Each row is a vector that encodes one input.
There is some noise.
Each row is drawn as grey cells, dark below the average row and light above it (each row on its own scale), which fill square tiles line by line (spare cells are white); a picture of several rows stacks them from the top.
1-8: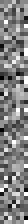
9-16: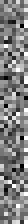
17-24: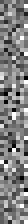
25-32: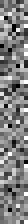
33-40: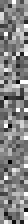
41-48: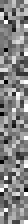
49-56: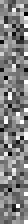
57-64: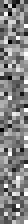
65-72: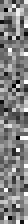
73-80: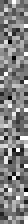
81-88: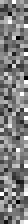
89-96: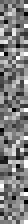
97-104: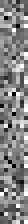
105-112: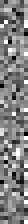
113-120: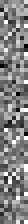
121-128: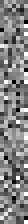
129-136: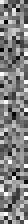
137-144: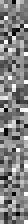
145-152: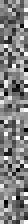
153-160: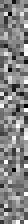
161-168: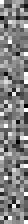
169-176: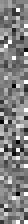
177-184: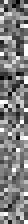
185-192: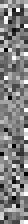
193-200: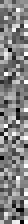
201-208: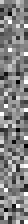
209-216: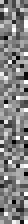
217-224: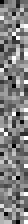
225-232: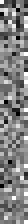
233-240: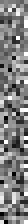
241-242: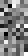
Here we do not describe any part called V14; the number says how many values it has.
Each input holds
a value of V14, together with either a point on a 5-point circle and a true/false value, or a fixed value.
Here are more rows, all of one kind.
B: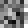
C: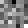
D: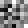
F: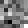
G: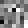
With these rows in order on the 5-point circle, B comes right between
F and G.
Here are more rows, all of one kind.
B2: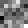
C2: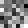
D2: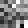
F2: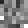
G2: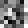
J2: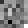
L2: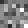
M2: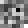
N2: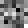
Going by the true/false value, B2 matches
C2 and L2.
